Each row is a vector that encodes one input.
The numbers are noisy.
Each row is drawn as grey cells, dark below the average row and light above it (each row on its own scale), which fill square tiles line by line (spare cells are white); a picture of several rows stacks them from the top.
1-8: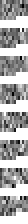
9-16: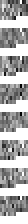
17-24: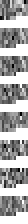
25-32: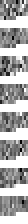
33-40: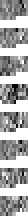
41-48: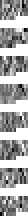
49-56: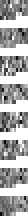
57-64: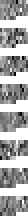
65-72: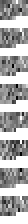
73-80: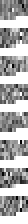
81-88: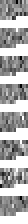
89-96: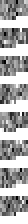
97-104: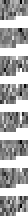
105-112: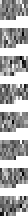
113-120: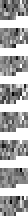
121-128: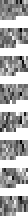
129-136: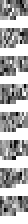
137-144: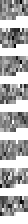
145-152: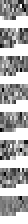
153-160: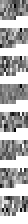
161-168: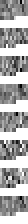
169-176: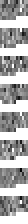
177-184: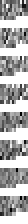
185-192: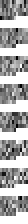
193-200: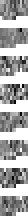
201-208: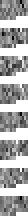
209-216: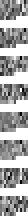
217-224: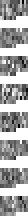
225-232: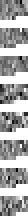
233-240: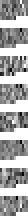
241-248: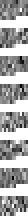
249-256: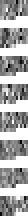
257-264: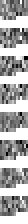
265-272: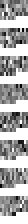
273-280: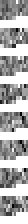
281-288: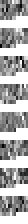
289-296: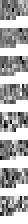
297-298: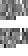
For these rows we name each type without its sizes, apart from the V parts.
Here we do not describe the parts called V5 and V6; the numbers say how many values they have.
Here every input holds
a point on each of three lines, a true/false value, a value of V5 and a value of V6.
